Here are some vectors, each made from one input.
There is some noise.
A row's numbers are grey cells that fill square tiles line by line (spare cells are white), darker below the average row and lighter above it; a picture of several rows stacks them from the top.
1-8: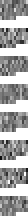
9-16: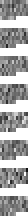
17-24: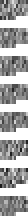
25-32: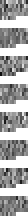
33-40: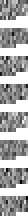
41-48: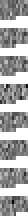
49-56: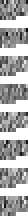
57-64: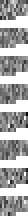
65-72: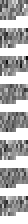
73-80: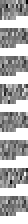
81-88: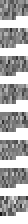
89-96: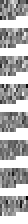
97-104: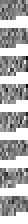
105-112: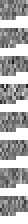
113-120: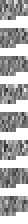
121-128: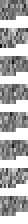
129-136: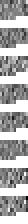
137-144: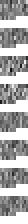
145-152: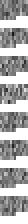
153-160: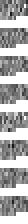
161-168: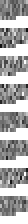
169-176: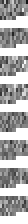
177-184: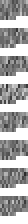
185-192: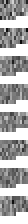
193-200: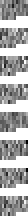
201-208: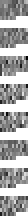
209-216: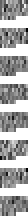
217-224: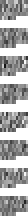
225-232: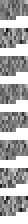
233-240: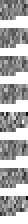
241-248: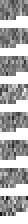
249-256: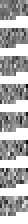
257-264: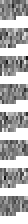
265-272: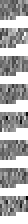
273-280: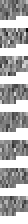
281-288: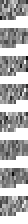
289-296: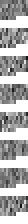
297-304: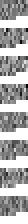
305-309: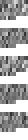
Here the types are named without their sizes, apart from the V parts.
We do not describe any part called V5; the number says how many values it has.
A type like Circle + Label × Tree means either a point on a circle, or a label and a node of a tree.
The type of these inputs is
Bool × (Tree + V5) + Line.
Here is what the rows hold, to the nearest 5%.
About 40% of them hold a point on a line. The rest hold a true/false value, together with either a node of a tree, or a value of V5.
